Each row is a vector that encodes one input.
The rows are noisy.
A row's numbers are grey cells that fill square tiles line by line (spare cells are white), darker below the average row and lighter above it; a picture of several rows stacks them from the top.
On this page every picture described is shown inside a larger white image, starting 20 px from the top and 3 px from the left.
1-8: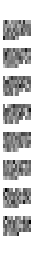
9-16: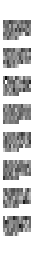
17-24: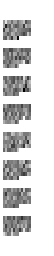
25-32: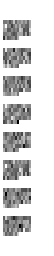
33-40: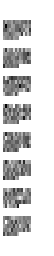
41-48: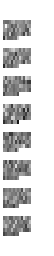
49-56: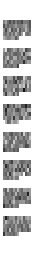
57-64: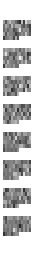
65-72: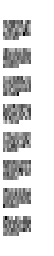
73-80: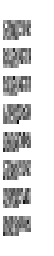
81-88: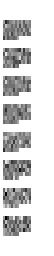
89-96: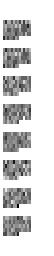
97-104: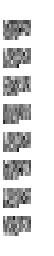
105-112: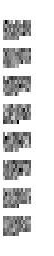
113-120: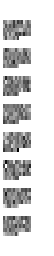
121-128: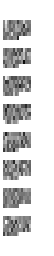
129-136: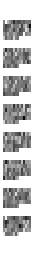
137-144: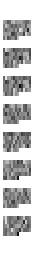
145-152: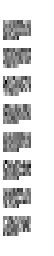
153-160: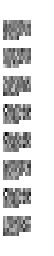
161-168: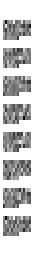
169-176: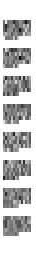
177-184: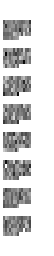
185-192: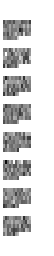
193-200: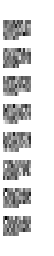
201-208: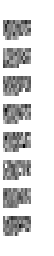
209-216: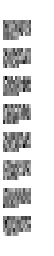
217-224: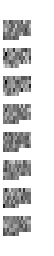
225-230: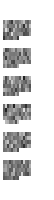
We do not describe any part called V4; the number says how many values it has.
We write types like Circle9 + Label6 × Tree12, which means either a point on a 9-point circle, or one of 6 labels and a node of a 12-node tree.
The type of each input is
(Line6 + Tree12) × Tree12 × V4.
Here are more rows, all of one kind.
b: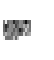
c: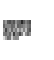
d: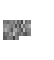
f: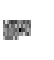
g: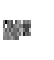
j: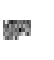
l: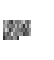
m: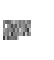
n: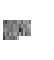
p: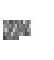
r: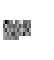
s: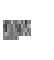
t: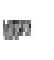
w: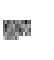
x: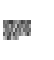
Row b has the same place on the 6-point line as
d, g, s and w.
